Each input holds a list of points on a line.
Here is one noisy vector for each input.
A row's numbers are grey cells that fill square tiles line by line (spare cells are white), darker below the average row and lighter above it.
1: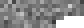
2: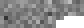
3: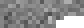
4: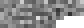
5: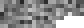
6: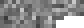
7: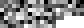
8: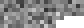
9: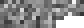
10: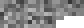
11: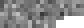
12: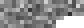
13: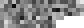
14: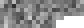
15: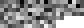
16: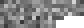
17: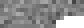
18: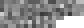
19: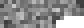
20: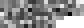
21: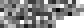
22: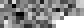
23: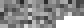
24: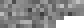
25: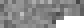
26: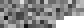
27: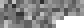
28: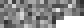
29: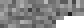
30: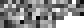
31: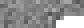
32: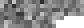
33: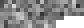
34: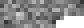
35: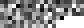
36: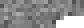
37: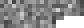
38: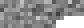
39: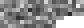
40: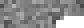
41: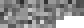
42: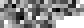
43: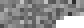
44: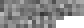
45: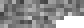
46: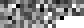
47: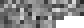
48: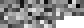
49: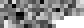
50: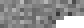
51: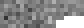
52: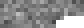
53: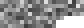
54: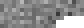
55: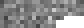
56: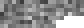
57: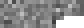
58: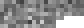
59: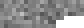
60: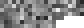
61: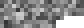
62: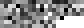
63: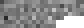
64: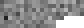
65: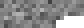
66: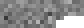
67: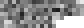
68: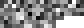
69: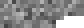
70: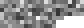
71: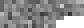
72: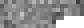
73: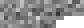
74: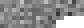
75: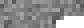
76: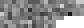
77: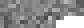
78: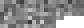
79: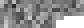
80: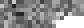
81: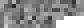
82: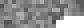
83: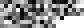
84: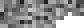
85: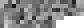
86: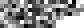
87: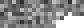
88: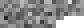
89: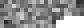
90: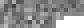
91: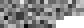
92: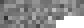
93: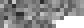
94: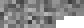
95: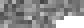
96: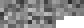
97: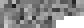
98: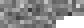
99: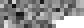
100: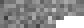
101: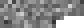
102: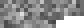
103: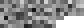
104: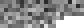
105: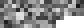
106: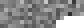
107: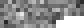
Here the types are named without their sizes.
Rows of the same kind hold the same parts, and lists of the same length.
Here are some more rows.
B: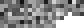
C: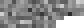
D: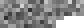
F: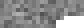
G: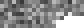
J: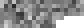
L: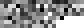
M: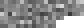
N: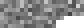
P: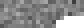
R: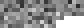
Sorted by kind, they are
B, G, J, R
C, D, F, M, N, P
L

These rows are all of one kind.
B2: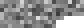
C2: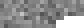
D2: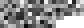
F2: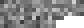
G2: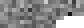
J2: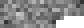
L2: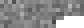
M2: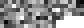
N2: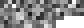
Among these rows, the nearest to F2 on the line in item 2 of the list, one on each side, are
G2 and M2.
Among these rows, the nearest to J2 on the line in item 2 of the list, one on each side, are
B2 and D2.
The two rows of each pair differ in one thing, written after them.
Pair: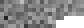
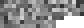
the place on the line in item 2 of the list
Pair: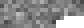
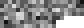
the place on the line in item 2 of the list
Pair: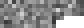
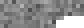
the place on the line in item 2 of the list
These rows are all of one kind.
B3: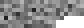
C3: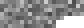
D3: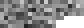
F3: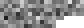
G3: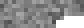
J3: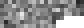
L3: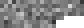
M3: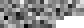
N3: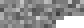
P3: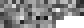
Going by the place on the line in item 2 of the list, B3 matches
F3, M3 and N3.
